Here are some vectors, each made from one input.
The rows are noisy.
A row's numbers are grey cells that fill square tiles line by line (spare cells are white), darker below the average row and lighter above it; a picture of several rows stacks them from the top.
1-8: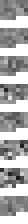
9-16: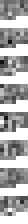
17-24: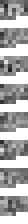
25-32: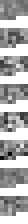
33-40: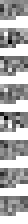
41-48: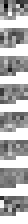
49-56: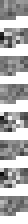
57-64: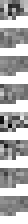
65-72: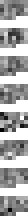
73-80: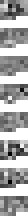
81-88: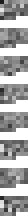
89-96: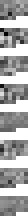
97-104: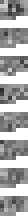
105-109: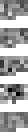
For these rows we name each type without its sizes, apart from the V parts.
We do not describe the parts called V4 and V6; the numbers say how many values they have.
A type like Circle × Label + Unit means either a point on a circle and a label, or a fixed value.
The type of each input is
(Bool × V6 + V4) × Line.
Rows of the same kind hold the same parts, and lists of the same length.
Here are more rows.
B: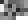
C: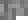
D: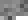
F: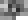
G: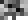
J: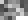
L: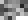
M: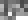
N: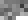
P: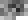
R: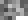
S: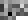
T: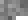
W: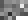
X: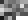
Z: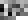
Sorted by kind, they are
B, C, D, F, J, L, M, N, R, T, X
G, P, S, W, Z

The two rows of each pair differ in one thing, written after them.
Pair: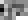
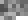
the value of V4
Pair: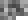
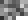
the value of V4
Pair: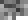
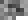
the place on the line
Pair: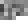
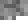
the place on the line
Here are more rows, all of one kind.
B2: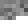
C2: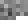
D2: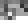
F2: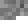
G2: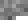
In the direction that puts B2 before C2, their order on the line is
G2, D2, F2, B2, C2.
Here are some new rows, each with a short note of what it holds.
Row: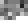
a point on a line, a true/false value and a value of V6
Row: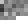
a point on a line and a value of V4
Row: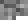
a point on a line and a value of V4
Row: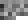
a point on a line and a value of V4
